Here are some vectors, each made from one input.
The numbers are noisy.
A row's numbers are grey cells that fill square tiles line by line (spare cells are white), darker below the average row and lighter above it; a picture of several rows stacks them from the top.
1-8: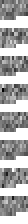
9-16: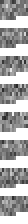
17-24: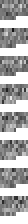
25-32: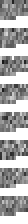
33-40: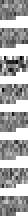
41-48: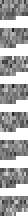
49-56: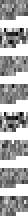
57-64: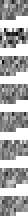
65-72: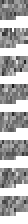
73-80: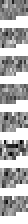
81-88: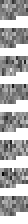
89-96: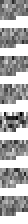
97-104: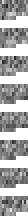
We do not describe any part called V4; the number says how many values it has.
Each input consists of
a list of up to two items, each a true/false value and a value of V4.
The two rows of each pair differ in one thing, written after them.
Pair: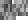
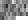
the value of V4 in item 2 of the list
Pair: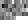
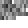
the true/false value in item 2 of the list
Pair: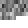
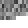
the value of V4 in item 2 of the list
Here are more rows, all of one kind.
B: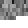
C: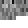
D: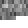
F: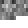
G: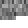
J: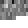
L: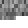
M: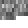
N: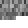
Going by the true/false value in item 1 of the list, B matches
C, F and J.
